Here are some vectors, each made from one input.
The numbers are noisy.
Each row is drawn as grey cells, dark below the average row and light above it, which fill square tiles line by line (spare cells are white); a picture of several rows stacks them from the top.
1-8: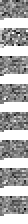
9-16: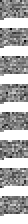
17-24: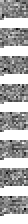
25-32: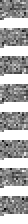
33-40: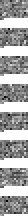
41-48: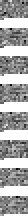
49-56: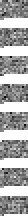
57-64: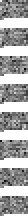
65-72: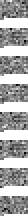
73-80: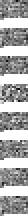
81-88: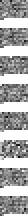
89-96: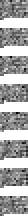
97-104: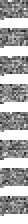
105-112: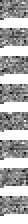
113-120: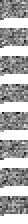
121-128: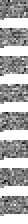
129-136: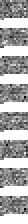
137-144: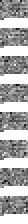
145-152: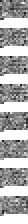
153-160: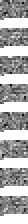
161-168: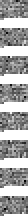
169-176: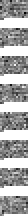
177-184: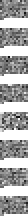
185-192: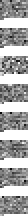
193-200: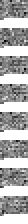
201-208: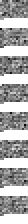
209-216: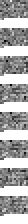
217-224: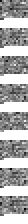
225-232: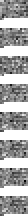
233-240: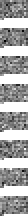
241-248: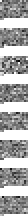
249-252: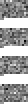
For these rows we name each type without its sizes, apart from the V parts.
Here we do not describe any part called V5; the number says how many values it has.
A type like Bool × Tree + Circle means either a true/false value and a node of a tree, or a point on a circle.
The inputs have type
Bool × Bool × Bool × V5 + Label × Label + Unit.
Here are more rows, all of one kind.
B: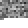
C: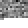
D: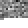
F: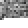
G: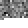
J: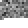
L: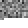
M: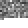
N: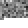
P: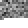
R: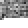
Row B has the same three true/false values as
F, J, P and R.
